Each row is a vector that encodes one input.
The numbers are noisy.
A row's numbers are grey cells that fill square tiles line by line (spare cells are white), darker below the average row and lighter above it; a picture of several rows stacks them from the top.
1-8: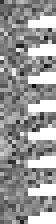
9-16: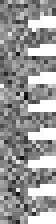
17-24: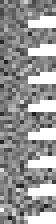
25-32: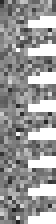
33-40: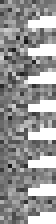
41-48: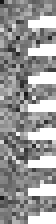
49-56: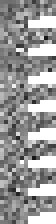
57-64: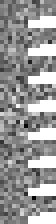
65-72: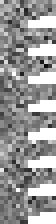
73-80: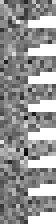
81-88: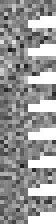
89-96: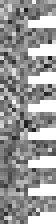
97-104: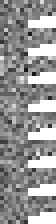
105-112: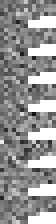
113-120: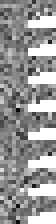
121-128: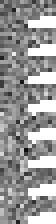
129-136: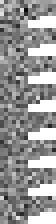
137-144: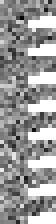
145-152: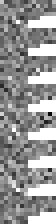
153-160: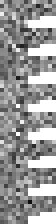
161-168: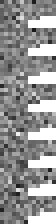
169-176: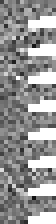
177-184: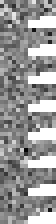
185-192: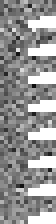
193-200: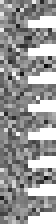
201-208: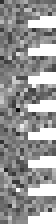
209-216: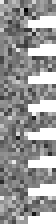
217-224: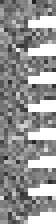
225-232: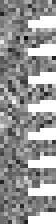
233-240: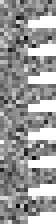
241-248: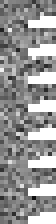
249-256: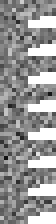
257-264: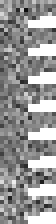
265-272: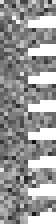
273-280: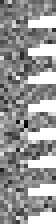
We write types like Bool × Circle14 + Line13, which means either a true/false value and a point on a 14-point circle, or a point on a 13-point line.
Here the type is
(Bool × Bool × Bool + Unit) × Line9 + Line16.
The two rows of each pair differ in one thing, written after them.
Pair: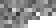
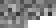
one of the three true/false values
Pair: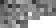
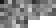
the place on the 9-point line
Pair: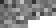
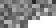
one of the three true/false values
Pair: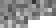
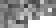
one of the three true/false values
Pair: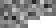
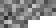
the place on the 9-point line
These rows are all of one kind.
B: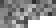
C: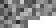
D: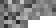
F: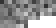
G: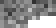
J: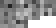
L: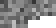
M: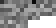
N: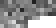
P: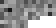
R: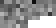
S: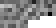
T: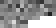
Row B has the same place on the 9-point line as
G, M, R and S.
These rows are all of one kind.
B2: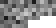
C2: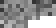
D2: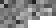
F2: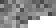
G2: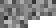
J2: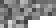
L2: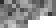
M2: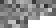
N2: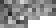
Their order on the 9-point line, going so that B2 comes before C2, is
B2, D2, C2, M2, F2, L2, G2, J2, N2.
